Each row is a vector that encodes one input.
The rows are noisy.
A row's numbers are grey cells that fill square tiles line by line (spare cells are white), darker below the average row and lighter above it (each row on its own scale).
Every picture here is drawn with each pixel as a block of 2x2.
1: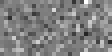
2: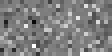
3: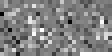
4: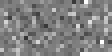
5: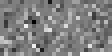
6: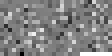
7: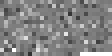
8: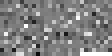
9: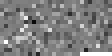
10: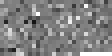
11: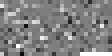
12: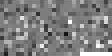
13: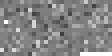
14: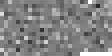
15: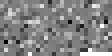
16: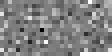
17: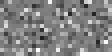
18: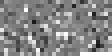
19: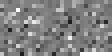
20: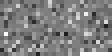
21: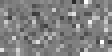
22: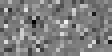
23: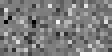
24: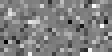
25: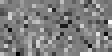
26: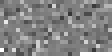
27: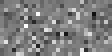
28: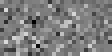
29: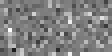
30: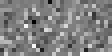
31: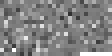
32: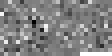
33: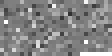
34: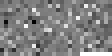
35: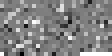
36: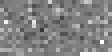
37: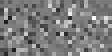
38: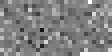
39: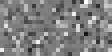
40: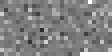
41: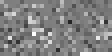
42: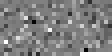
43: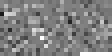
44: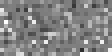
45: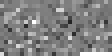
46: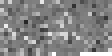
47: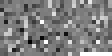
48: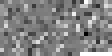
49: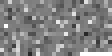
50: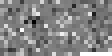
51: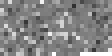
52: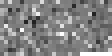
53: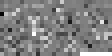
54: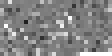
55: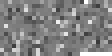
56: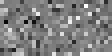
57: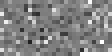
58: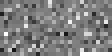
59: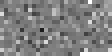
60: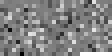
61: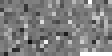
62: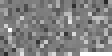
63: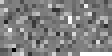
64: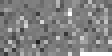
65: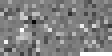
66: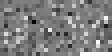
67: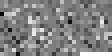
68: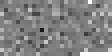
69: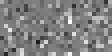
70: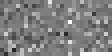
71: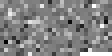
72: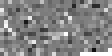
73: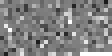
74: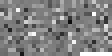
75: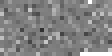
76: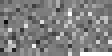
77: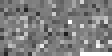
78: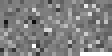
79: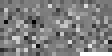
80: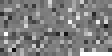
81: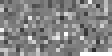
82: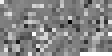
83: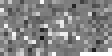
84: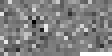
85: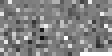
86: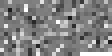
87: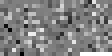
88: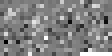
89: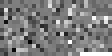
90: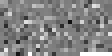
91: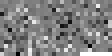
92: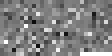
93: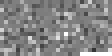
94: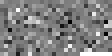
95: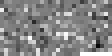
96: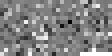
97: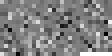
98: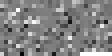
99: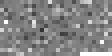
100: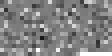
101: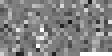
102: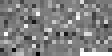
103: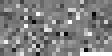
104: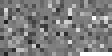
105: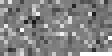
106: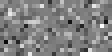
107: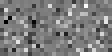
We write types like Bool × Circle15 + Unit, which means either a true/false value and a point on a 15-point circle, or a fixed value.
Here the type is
Label6 × (Label6 + Line11).
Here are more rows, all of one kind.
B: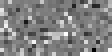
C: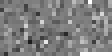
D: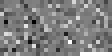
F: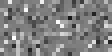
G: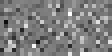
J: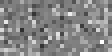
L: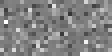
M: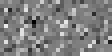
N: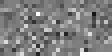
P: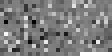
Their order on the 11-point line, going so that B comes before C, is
J, L, B, F, M, N, D, P, G, C.
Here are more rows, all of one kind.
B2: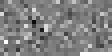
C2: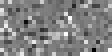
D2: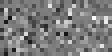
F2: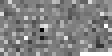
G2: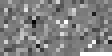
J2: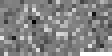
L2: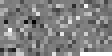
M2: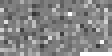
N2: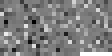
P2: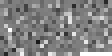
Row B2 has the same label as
F2 and N2.
